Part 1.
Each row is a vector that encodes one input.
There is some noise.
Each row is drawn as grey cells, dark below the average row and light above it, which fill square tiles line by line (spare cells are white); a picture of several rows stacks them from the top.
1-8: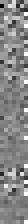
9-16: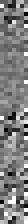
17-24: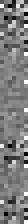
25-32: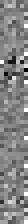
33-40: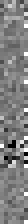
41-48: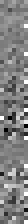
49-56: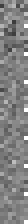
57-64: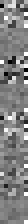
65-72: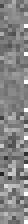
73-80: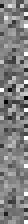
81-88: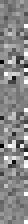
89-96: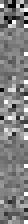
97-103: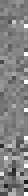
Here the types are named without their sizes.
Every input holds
two labels.
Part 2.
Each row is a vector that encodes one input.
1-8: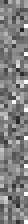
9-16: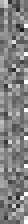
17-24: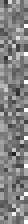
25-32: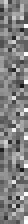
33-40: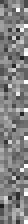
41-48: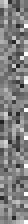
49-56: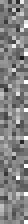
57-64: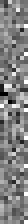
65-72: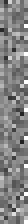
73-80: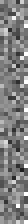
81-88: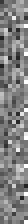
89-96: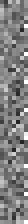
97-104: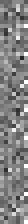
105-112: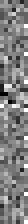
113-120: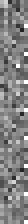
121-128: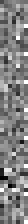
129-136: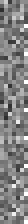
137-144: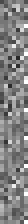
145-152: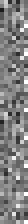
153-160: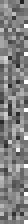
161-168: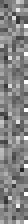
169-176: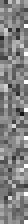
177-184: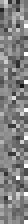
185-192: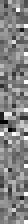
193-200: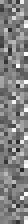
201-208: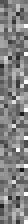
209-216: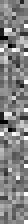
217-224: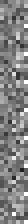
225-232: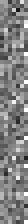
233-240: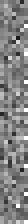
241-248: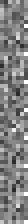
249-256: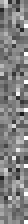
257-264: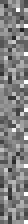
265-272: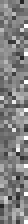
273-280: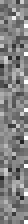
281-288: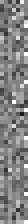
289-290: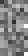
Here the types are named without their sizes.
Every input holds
a list of points on a circle.
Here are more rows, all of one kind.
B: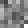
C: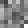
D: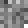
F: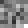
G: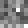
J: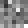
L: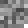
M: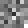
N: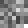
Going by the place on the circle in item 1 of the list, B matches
C, D and L.
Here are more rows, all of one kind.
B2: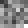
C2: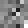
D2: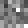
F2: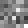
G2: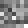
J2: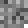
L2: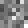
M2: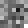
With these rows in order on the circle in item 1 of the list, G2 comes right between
F2 and L2.
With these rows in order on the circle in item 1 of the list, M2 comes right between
C2 and J2.
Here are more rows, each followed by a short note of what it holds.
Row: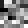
the empty list
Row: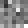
a list of two items
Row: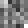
a list of one item
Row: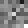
a list of one item
